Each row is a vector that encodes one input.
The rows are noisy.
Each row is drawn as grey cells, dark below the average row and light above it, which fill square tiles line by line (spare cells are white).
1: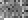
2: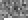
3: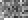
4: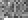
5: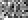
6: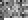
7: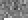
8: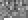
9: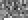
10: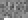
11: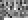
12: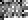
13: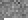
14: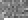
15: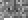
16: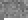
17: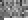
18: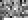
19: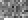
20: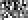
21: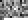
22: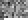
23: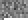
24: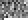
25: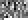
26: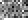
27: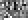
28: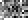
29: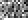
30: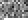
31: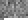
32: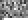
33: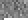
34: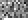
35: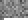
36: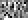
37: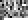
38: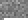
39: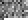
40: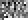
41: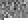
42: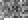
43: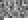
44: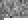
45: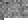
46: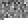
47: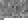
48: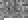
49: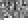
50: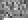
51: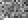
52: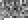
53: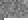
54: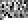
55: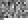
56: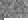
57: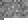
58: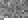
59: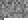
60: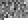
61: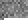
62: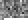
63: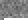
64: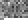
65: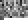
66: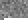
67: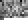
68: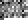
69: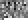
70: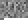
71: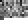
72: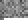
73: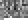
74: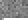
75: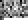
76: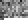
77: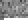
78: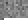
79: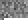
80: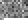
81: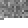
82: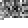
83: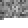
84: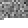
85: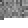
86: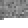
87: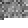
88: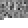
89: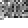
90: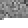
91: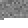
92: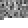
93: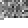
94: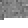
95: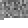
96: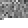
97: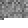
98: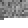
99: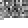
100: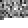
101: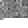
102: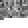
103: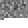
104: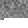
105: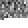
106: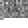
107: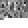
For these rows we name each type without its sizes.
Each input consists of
a label, together with either a label, or a point on a line.
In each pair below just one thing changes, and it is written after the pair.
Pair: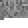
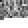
the place on the line
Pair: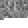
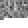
the place on the line
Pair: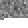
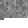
the label
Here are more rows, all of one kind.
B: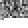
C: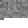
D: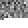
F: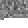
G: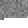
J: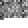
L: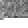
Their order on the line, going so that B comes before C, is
B, F, C, G, D, L, J.
